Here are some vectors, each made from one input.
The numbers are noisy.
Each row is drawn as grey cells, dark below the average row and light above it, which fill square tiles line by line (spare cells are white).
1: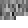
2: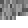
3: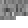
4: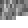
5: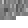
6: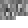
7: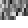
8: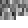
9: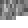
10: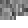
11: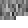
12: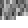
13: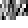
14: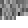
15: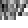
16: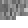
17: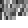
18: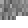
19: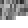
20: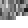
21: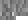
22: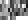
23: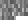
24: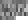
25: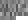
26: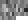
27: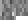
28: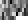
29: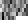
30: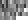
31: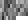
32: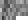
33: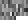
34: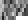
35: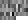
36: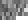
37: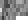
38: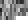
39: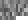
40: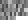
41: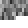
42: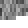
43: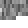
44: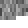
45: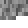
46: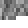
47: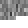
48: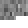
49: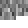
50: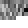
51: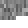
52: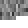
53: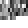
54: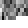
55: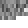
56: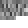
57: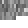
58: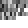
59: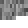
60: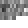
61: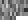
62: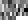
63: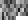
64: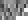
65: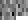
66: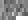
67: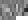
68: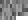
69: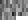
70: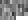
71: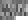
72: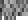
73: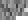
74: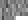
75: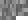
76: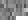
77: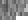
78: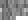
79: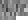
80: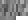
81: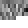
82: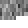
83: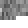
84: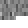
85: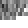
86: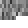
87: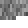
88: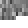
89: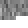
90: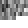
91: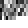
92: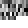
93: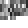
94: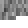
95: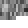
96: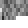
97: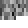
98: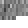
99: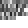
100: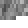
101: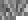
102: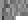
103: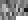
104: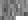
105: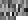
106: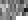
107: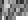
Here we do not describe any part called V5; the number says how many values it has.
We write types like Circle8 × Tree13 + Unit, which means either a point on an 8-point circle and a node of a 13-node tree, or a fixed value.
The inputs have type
List2(Line4 × V5).
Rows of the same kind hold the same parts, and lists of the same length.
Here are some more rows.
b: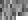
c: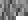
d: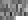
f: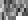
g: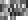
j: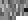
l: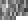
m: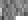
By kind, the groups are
b, j, l
c, d, f, m
g

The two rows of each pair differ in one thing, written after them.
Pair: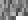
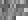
the place on the 4-point line in item 2 of the list
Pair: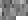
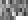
the value of V5 in item 1 of the list
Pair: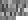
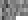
the place on the 4-point line in item 2 of the list
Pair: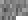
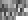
the value of V5 in item 2 of the list
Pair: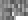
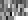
the place on the 4-point line in item 2 of the list
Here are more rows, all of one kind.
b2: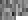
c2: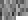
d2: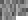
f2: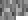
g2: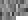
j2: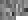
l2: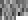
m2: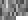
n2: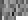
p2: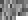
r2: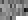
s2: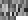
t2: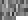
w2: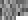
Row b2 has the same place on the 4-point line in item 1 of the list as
f2, j2, p2 and r2.
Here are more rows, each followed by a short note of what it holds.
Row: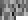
a list of one item
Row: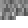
a list of two items
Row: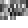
the empty list
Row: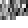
the empty list
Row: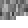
a list of one item
